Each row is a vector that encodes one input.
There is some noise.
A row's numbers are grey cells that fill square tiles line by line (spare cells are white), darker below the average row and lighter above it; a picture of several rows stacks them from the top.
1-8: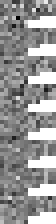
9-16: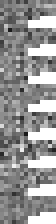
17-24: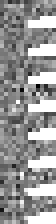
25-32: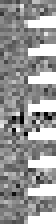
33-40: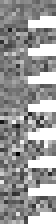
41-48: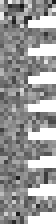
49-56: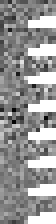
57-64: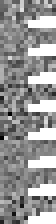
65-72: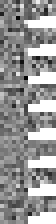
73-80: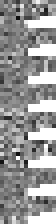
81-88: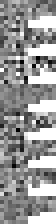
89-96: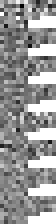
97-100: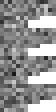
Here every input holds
either a node of an 8-node tree, or a list of up to two points on a 4-point line.
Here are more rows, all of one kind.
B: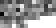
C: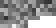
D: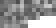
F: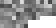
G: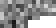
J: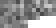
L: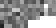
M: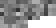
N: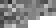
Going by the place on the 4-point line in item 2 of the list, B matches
F and M.
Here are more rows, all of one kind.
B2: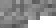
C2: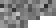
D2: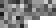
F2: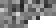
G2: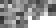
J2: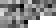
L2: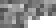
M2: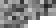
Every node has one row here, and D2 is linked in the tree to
G2 and J2.
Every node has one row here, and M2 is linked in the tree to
B2.
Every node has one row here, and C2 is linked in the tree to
F2.
